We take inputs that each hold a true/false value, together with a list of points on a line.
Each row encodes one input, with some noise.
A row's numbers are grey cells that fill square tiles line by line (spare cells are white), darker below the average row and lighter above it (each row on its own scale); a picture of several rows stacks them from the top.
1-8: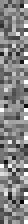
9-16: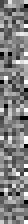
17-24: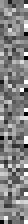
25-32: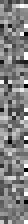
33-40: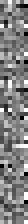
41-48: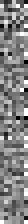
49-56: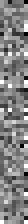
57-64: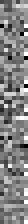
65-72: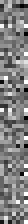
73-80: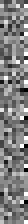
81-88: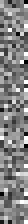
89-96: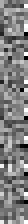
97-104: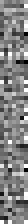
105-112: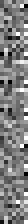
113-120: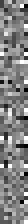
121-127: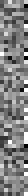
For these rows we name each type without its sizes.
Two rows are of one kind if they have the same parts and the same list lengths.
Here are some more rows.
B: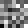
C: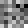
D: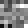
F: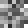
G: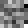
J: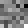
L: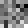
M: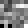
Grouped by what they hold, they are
B, D, G, M
C, J, L
F

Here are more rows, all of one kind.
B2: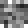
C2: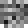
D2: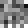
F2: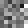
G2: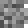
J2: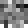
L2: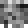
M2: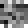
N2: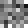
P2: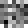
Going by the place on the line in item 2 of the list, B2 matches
C2, L2, M2 and P2.
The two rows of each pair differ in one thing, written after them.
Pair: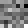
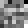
the true/false value
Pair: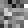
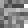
the place on the line in item 2 of the list
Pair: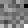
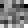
the place on the line in item 1 of the list
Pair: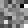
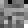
the place on the line in item 1 of the list
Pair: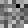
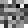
the place on the line in item 1 of the list
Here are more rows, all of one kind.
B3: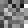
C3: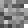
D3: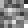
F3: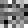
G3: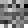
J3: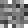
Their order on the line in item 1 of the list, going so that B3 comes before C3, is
G3, D3, F3, J3, B3, C3.
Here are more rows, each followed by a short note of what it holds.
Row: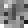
a true/false value, together with the empty list
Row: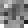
a true/false value, together with the empty list
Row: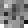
a true/false value, together with the empty list
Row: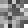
a true/false value, together with the empty list
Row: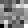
a true/false value, together with a list of one item
